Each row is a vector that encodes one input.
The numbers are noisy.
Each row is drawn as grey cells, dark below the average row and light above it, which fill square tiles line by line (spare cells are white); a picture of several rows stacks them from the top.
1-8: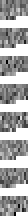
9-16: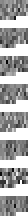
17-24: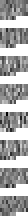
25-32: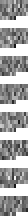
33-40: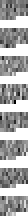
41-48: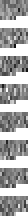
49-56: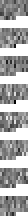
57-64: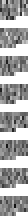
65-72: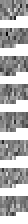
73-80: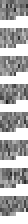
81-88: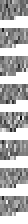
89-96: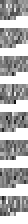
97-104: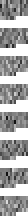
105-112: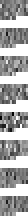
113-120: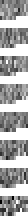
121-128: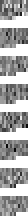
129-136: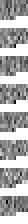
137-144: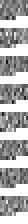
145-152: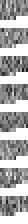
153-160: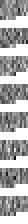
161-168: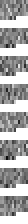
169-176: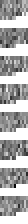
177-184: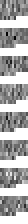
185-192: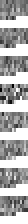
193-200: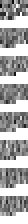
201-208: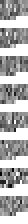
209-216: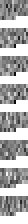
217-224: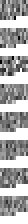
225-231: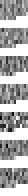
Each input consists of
a list of up to two items, each either a point on a 6-point circle, or a point on a 4-point line.
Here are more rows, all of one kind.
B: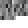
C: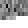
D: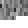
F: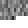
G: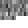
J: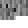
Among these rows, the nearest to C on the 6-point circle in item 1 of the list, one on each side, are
B and J.
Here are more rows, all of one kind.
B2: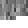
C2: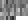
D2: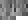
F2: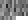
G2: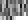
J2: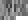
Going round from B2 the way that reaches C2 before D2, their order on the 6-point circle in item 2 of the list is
B2, J2, G2, C2, F2, D2.
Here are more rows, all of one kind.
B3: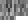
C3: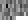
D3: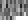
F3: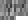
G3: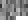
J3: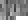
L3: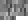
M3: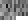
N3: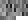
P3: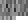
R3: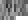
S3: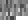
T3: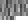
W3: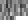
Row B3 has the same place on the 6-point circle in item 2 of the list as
C3, M3, S3 and W3.
